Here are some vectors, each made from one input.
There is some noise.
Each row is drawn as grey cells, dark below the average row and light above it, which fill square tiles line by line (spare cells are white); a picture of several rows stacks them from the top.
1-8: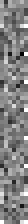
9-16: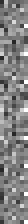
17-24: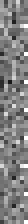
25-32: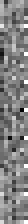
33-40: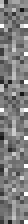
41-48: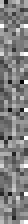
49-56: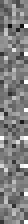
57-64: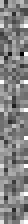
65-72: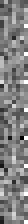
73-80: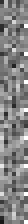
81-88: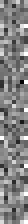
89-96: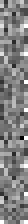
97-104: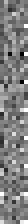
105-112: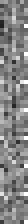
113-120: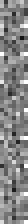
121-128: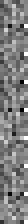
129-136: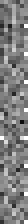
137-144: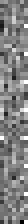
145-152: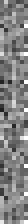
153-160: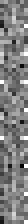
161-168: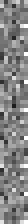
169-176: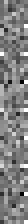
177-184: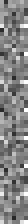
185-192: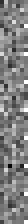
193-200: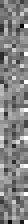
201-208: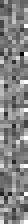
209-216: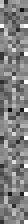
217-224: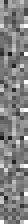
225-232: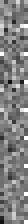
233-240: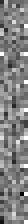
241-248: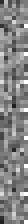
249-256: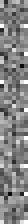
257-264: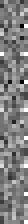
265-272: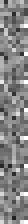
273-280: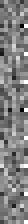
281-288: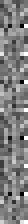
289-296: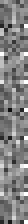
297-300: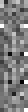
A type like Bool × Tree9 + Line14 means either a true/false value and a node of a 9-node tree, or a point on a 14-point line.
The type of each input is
Line10 + Line13.
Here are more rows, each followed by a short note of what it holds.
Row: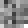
a point on a 10-point line
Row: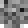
a point on a 10-point line
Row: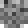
a point on a 10-point line
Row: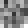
a point on a 10-point line
